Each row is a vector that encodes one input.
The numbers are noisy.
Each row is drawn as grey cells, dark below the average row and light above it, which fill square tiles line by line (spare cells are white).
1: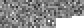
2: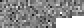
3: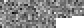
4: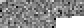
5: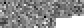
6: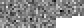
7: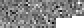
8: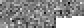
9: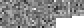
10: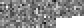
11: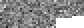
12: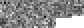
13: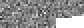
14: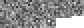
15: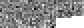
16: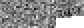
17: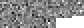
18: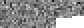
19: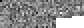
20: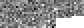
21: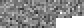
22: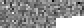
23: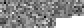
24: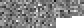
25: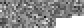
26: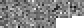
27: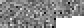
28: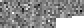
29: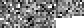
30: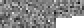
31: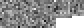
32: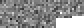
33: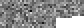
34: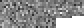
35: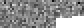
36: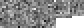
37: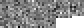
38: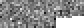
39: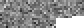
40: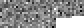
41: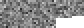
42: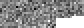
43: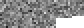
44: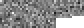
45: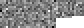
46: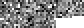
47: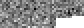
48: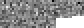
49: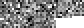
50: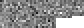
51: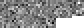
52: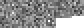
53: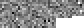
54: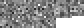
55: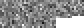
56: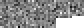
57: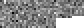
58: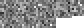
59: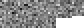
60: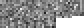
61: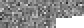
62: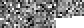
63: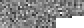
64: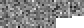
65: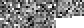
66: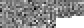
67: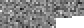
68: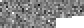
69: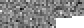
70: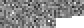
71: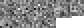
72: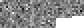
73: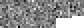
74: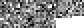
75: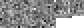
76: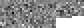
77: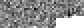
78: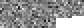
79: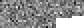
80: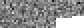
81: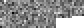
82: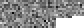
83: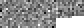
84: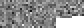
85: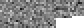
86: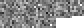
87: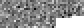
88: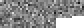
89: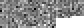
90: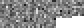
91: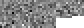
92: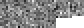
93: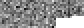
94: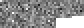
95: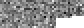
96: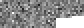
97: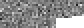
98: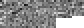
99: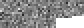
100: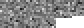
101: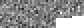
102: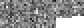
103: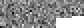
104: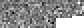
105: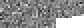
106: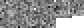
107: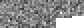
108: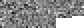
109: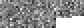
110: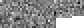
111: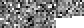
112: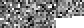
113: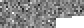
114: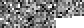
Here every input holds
a list of up to two points on an 11-point line.
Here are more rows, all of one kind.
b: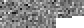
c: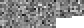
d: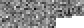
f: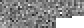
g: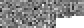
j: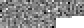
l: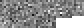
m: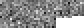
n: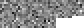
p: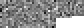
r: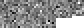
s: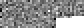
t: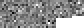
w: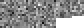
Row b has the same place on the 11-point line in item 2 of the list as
d, f, l and m.
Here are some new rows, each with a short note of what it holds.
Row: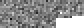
a list of one item
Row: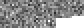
a list of one item
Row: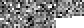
the empty list
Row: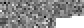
a list of one item
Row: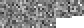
a list of two items
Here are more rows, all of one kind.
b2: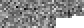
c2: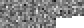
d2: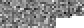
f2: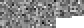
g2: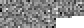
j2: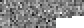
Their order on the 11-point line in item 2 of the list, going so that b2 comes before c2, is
b2, c2, d2, f2, g2, j2.
